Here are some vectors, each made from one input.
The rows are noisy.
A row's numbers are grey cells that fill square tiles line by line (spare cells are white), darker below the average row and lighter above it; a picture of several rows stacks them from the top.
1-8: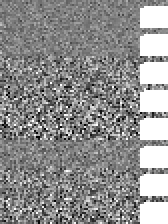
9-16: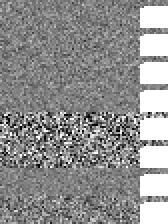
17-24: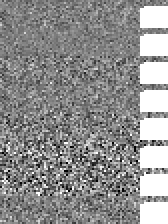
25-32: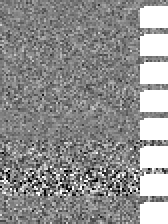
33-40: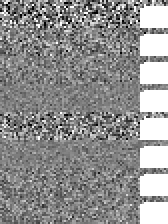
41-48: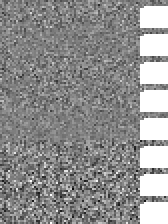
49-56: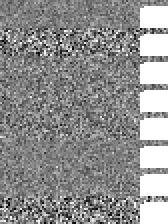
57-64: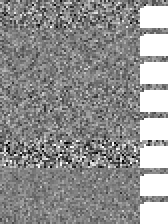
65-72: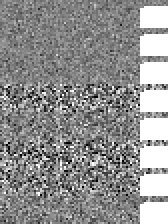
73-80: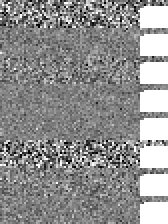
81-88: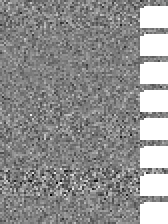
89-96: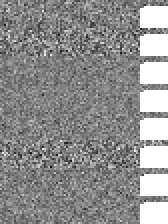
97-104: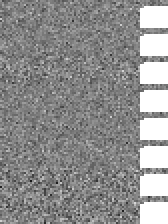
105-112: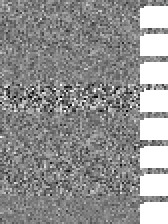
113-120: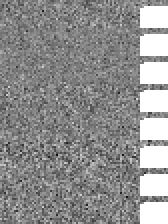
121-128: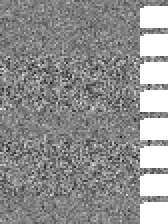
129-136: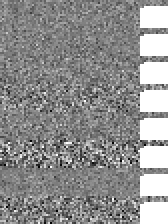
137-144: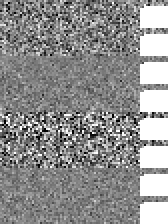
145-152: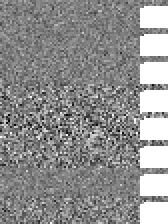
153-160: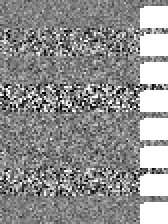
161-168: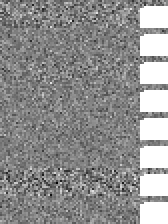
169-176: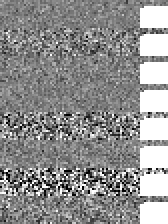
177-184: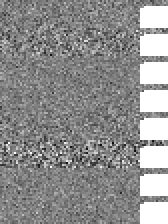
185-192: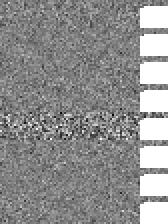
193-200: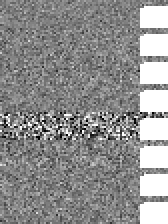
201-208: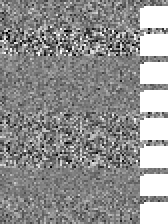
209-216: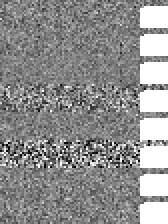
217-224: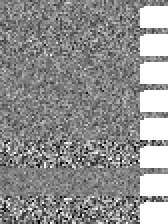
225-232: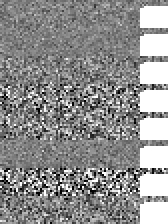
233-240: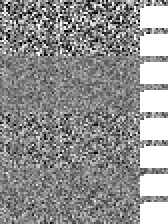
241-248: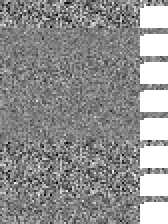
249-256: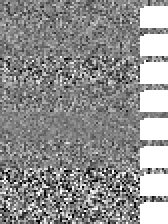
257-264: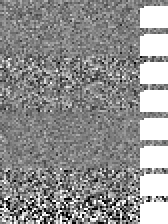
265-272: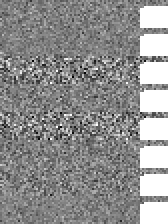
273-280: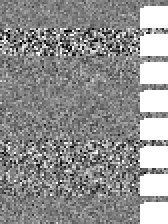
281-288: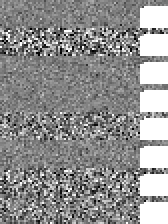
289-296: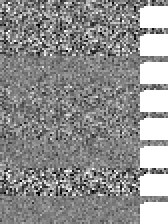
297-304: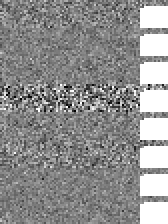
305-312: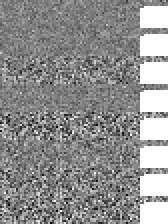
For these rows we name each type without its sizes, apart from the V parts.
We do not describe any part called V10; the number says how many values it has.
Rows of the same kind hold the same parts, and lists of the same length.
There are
2 kinds of row.
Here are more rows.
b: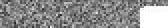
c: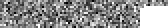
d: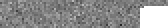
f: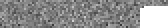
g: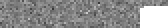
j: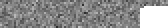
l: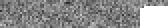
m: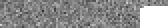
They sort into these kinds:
b, c, j, l, m
d, f, g

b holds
a point on each of two lines and a value of V10.
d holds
a point on a circle, a point on a line and a value of V10.
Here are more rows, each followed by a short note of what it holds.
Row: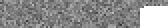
a point on a circle, a point on a line and a value of V10
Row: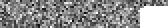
a point on each of two lines and a value of V10
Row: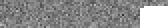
a point on each of two lines and a value of V10
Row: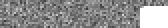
a point on a circle, a point on a line and a value of V10
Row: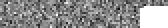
a point on a circle, a point on a line and a value of V10
